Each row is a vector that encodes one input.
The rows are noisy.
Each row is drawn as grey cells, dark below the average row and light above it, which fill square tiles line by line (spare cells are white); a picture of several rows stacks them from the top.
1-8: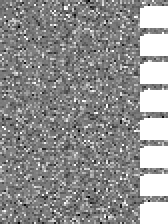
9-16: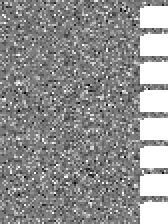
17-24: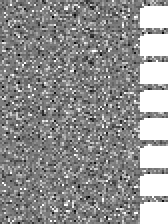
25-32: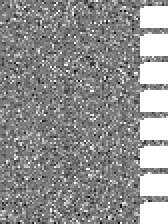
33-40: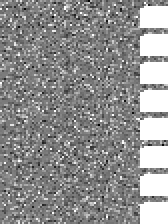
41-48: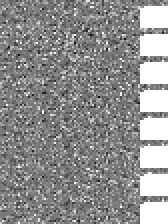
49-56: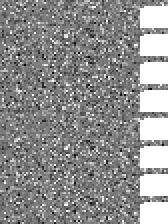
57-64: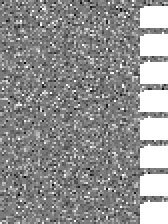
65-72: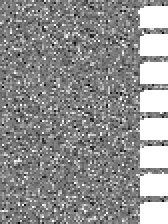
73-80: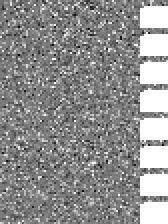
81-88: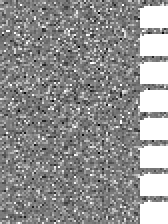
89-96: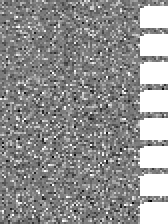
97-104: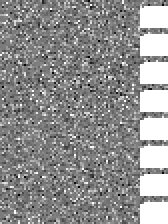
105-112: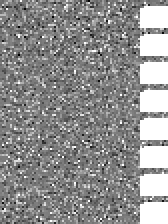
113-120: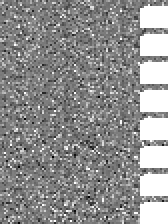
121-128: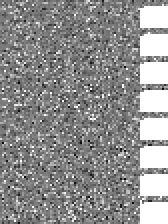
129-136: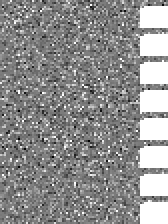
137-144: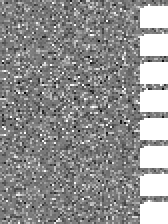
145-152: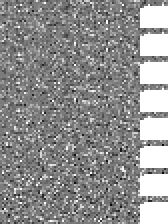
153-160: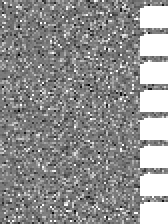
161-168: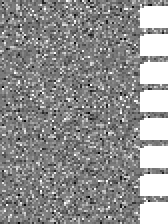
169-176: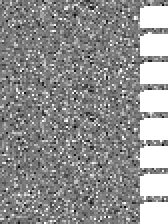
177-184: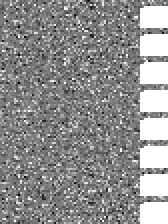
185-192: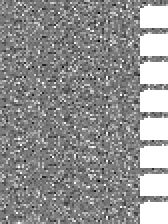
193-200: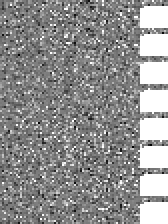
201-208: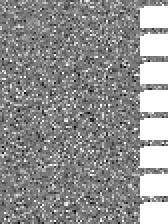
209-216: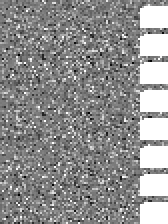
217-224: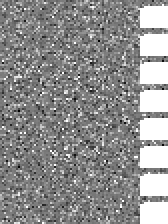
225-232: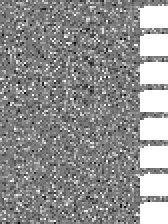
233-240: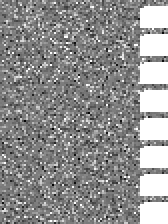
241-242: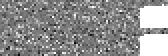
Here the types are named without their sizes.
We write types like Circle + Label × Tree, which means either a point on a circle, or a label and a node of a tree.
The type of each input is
Label × Line + Tree × Tree.
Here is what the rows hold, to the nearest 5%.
About 50% of them hold a label and a point on a line. The rest hold a node of each of two trees.
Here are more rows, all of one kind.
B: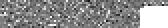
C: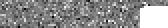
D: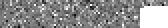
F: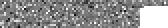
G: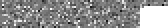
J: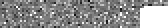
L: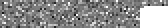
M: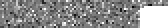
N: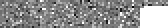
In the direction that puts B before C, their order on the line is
F, D, M, B, G, C, J, L, N.
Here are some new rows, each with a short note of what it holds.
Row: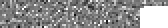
a label and a point on a line
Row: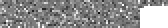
a node of each of two trees
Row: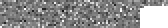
a node of each of two trees
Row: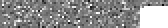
a label and a point on a line
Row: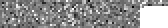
a label and a point on a line
